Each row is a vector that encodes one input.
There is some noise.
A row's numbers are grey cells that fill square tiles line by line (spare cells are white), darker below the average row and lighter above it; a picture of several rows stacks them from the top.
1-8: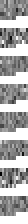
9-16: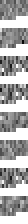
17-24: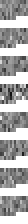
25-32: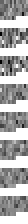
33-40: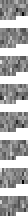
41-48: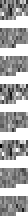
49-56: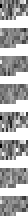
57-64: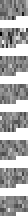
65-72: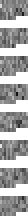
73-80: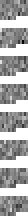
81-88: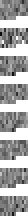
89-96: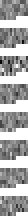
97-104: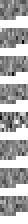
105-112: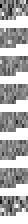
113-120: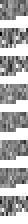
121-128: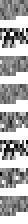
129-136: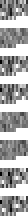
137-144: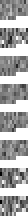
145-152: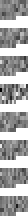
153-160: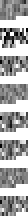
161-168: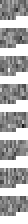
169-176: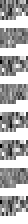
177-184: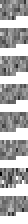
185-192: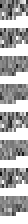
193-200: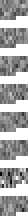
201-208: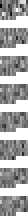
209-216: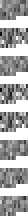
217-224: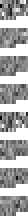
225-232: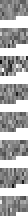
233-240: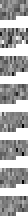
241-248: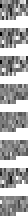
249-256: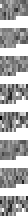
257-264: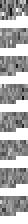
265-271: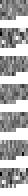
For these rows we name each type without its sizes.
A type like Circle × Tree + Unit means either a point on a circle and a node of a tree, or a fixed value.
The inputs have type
List((Circle + Label) × Label).
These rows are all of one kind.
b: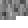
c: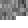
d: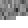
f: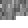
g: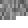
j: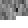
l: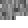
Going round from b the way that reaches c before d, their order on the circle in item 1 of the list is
b, f, l, c, g, d, j.
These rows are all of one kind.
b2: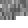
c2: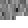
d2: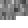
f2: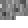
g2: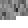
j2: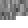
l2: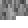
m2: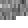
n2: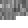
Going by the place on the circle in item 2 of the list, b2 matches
d2 and n2.
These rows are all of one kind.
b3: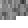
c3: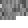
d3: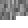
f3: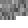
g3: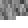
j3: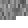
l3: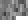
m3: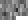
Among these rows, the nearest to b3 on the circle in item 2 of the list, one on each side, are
c3 and g3.
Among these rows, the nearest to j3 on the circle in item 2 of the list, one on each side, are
c3 and f3.
